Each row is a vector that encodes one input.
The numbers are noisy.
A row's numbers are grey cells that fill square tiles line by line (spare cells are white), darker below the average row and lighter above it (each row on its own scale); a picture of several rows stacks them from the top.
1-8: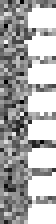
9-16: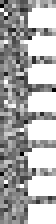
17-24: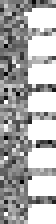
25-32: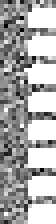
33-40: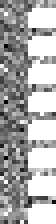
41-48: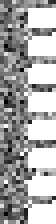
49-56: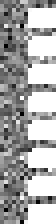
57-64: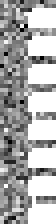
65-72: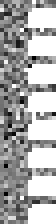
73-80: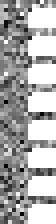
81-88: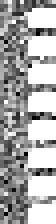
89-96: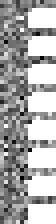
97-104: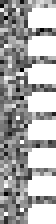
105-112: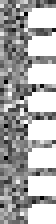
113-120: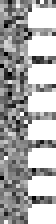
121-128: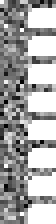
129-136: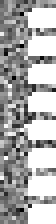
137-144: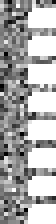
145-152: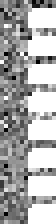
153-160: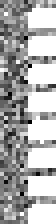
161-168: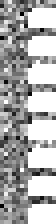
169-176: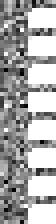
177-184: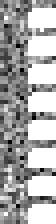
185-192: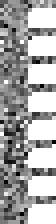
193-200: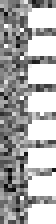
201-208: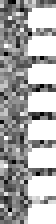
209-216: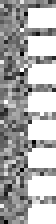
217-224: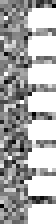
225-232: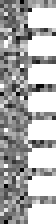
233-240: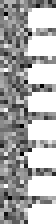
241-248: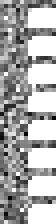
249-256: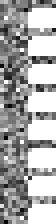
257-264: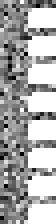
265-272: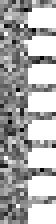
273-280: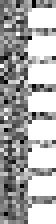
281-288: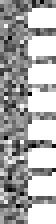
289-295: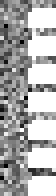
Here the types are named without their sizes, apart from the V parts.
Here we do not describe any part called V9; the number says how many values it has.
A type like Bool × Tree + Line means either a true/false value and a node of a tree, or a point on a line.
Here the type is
(Bool × Circle + V9) × Line.
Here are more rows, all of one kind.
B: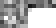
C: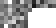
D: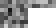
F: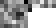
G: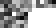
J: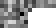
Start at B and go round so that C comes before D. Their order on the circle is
B, C, J, D, F, G.
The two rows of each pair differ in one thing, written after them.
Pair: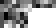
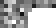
the place on the circle
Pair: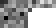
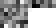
the true/false value
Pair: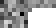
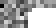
the true/false value
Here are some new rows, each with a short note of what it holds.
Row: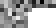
a point on a line and a value of V9
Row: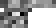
a point on a circle, a point on a line and a true/false value
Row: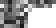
a point on a line and a value of V9
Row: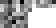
a point on a line and a value of V9
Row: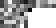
a point on a circle, a point on a line and a true/false value
